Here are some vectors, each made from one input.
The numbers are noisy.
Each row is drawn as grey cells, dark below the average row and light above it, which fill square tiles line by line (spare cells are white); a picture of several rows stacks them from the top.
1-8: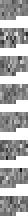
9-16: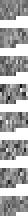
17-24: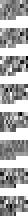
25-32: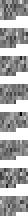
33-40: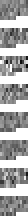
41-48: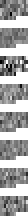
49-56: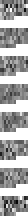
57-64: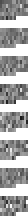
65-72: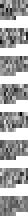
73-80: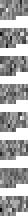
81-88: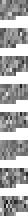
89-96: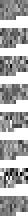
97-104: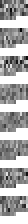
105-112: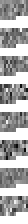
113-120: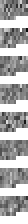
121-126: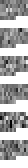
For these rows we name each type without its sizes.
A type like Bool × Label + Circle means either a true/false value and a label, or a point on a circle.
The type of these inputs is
Bool × Circle + Line.
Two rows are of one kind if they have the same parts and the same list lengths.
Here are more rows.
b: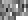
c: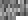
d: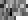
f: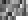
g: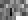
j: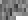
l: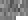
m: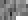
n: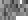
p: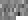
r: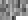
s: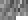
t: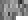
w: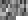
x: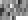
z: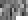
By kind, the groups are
b, c, d, g, j, l, m, n, p, s, z
f, r, t, w, x

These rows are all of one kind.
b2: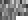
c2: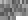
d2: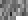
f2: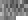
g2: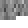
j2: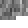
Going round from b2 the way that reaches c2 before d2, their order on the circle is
b2, j2, f2, c2, d2, g2.
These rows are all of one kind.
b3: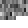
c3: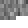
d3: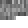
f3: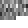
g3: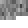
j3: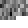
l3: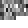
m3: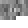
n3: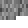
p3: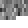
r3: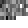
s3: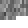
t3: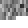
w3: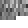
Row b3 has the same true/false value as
g3, j3, s3 and t3.
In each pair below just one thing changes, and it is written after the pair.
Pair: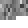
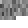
the place on the circle
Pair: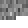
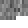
the true/false value
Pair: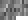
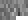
the true/false value
